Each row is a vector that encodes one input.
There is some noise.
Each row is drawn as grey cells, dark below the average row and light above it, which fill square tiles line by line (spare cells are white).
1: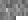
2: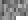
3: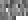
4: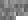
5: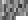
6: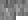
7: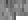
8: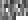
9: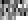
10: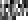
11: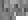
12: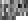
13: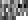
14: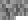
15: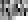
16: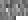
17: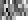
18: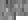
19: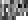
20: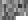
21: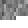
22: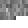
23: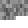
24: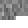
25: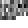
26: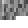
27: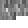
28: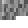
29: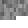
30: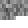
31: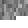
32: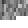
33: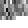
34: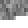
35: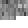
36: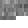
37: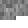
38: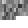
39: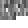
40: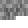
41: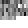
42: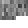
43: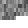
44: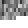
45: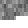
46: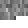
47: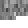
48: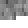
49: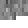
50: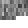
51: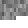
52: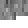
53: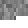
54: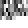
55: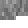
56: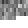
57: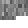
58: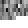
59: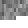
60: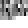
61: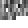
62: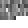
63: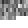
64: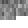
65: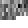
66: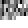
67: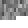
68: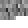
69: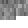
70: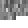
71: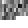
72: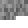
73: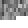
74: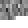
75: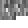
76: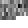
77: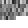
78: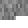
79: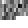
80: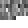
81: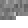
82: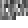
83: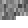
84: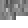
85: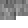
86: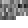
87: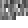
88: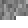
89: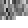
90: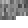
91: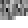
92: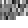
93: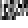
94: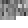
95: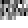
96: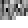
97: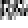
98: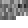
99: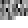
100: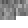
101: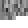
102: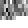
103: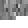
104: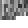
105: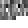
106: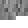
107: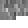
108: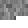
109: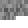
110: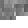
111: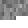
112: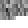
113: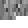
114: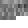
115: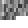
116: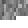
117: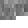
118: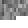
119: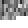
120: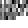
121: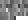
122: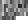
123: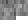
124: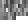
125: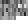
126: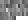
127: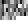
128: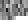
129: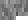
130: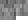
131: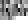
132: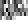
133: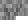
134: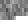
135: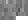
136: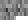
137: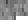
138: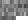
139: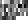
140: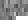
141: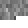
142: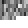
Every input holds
a list of up to two points on a 4-point line.
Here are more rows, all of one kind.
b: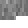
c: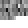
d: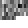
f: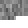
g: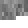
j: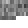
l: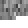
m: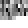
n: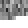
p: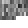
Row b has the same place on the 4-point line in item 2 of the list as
c and j.
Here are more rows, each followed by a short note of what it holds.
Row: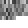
the empty list
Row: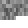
a list of two items
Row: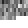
a list of one item
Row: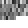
the empty list
